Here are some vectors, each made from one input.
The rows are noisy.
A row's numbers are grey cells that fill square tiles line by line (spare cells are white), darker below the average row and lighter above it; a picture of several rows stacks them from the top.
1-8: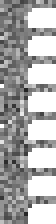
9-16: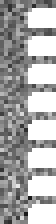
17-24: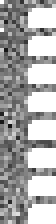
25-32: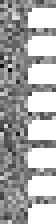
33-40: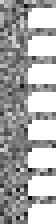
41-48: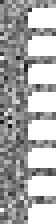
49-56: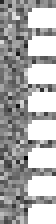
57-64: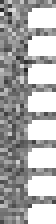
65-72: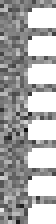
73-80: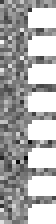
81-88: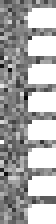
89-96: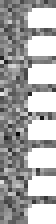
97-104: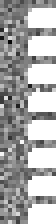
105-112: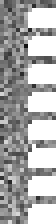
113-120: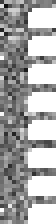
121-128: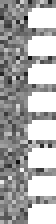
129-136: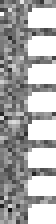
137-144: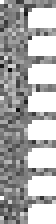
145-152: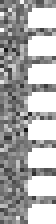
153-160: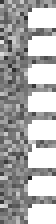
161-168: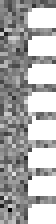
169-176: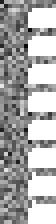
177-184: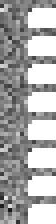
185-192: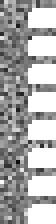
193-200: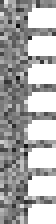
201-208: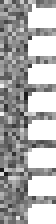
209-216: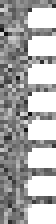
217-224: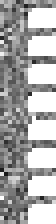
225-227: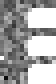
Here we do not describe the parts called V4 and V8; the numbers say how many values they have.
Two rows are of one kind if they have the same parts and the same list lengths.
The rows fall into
3 kinds.
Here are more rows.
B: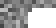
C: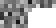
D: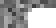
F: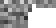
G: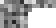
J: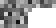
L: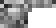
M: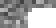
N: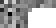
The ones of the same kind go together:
B, D, M
C, G, J
F, L, N

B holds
a point on a 10-point line.
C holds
a true/false value and a value of V4.
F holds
a value of V8.
